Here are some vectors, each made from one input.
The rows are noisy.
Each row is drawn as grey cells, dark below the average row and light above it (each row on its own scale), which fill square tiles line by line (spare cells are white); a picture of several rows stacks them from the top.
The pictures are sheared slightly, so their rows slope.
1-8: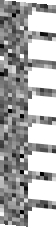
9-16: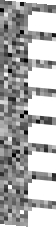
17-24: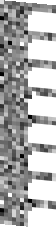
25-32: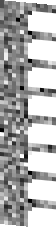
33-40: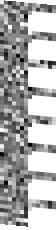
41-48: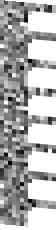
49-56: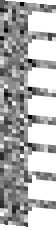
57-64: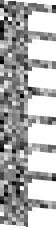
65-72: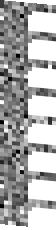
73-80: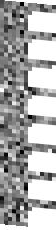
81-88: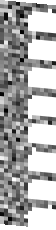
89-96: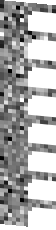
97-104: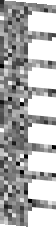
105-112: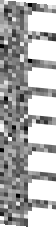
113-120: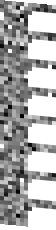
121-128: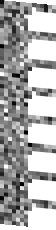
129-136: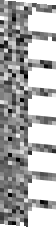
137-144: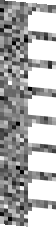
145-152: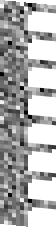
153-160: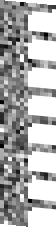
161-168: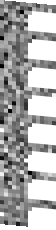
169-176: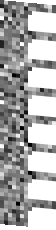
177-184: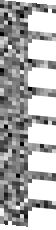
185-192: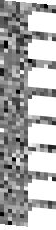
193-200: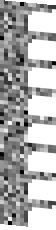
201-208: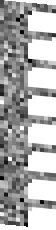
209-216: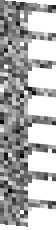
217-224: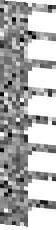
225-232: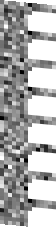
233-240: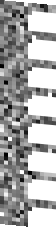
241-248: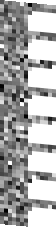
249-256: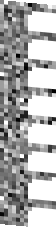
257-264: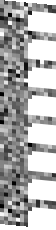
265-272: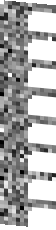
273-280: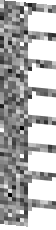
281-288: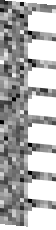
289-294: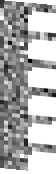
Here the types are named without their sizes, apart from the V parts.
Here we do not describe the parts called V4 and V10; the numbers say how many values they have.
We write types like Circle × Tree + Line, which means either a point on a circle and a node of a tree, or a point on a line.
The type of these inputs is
Bool × Bool × Bool + (Circle + V4) × V10 + Line.
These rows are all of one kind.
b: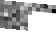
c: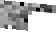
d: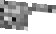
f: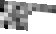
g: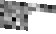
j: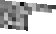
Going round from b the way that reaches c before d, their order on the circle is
b, c, j, g, d, f.
